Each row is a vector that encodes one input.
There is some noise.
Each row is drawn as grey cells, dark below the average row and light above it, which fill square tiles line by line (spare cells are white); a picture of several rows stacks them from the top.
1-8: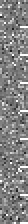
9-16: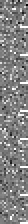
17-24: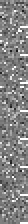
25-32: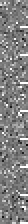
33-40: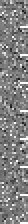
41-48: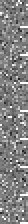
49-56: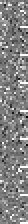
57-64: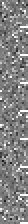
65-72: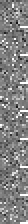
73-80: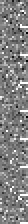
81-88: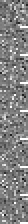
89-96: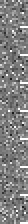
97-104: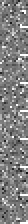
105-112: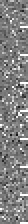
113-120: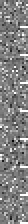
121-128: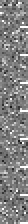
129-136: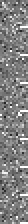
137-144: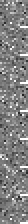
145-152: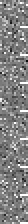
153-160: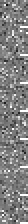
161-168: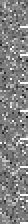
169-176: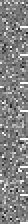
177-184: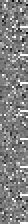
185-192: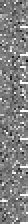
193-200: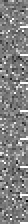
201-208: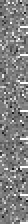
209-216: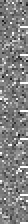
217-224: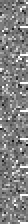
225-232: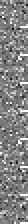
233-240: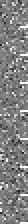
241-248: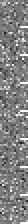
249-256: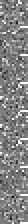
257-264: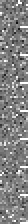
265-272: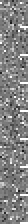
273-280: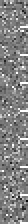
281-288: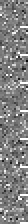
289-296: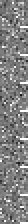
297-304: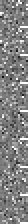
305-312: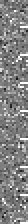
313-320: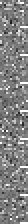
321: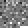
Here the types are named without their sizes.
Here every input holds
a point on a circle, together with either a fixed value, or four true/false values.
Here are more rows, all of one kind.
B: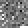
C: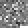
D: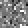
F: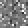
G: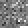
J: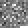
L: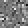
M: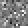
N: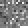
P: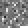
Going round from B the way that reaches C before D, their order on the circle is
B, N, P, J, G, C, M, D, F, L.
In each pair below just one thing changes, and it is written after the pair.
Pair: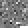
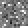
the place on the circle
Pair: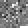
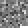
one of the four true/false values
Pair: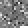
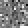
one of the four true/false values
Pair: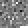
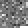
the place on the circle
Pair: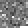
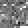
one of the four true/false values
